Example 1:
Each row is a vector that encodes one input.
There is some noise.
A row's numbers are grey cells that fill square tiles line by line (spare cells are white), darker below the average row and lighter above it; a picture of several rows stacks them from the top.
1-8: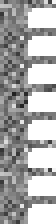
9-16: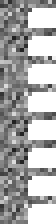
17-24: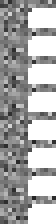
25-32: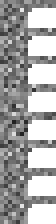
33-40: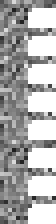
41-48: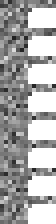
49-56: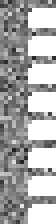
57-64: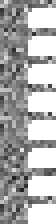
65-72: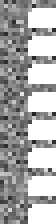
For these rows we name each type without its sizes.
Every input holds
a point on a line.
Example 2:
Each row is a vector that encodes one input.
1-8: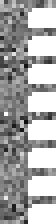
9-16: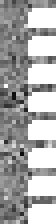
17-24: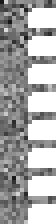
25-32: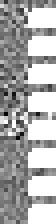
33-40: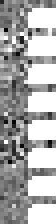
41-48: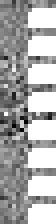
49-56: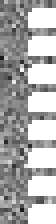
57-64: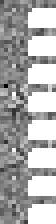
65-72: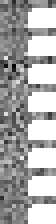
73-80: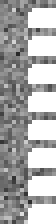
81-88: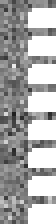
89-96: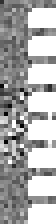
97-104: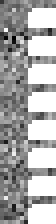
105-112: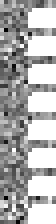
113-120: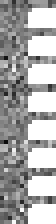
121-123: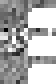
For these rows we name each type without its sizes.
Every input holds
either a point on a circle, or a fixed value.
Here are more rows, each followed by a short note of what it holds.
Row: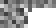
a fixed value
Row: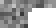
a point on a circle
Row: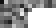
a point on a circle
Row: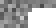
a point on a circle
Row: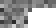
a fixed value
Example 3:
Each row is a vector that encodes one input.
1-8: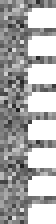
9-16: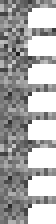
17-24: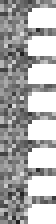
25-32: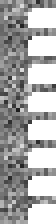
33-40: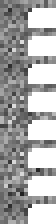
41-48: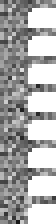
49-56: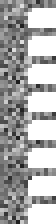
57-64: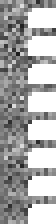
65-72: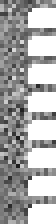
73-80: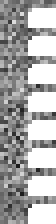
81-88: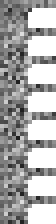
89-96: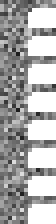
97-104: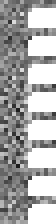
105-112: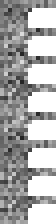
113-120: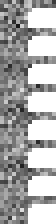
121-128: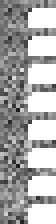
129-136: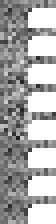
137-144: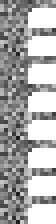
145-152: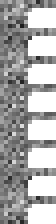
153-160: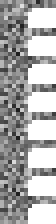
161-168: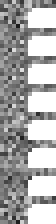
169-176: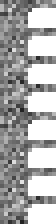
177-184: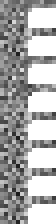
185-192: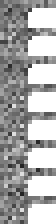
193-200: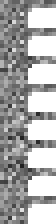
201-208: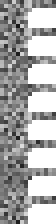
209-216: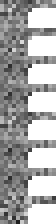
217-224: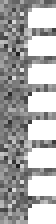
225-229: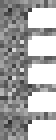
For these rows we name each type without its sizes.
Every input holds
a label.
